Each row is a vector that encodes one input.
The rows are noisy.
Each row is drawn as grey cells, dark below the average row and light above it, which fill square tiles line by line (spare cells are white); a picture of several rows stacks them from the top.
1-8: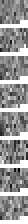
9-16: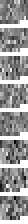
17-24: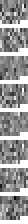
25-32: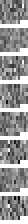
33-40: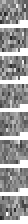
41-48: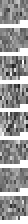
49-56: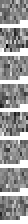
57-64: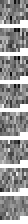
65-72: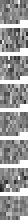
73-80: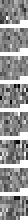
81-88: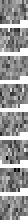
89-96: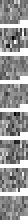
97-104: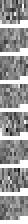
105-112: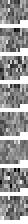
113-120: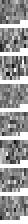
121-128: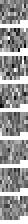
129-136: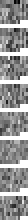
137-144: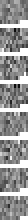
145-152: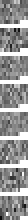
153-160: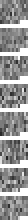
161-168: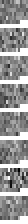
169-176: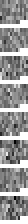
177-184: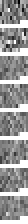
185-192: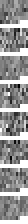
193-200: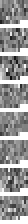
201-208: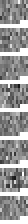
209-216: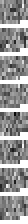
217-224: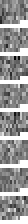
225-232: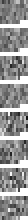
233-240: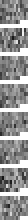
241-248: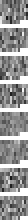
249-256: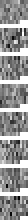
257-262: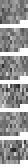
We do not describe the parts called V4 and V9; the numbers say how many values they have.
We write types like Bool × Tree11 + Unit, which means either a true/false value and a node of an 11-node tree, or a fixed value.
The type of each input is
Bool × Line10 × V9 + Line5 + V4.
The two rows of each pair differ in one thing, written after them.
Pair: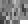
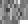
the true/false value
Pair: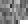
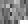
the true/false value
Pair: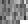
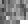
the value of V9
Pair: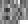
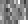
the value of V9
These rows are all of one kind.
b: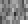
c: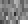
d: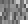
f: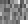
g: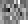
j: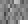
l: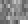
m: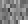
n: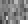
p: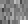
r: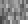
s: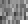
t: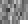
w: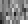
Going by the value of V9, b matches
c, f, j and n.
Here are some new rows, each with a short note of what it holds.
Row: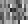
a point on a 5-point line
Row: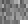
a point on a 10-point line, a true/false value and a value of V9
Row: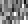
a point on a 5-point line
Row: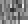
a point on a 5-point line
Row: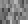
a point on a 10-point line, a true/false value and a value of V9
